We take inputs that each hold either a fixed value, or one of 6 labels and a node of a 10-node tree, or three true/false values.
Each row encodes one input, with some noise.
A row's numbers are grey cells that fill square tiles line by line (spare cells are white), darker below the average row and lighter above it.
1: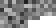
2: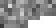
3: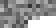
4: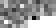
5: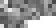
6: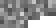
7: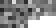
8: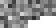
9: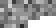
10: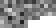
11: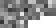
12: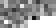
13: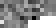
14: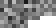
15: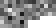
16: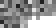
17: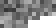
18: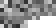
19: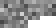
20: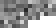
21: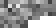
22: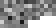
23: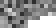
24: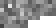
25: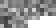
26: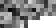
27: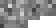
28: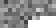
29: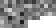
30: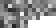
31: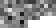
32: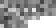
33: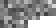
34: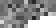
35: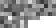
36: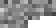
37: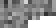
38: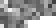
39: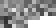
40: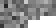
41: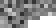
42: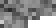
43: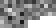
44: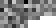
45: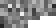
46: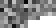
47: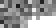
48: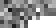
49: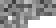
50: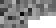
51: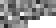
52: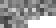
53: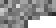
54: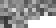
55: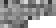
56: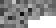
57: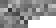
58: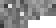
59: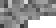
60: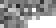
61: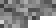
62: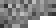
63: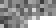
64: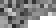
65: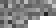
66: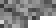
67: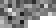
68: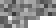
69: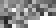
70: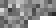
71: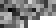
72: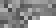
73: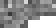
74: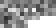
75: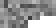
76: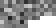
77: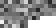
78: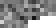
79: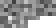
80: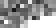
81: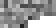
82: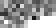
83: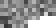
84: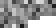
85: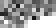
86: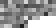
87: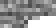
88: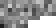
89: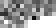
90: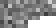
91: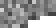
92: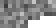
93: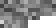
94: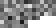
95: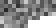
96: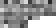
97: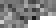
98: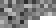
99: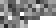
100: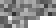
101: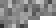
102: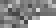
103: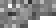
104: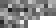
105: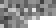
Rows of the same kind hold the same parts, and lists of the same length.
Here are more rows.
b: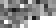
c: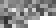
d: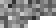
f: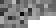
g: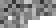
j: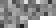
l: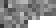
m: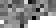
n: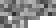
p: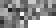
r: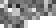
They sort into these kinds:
b
c, d, f, g, m, n, r
j, l, p

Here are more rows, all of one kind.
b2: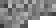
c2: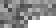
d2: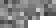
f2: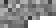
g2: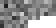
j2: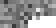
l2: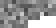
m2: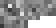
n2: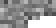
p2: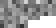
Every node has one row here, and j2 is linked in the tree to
c2.
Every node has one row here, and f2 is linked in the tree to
c2.
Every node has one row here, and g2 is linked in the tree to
b2.
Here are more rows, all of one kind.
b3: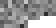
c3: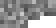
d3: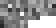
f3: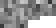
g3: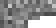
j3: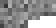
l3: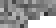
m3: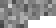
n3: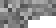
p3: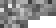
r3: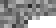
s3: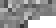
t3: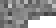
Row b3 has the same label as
j3, m3 and s3.
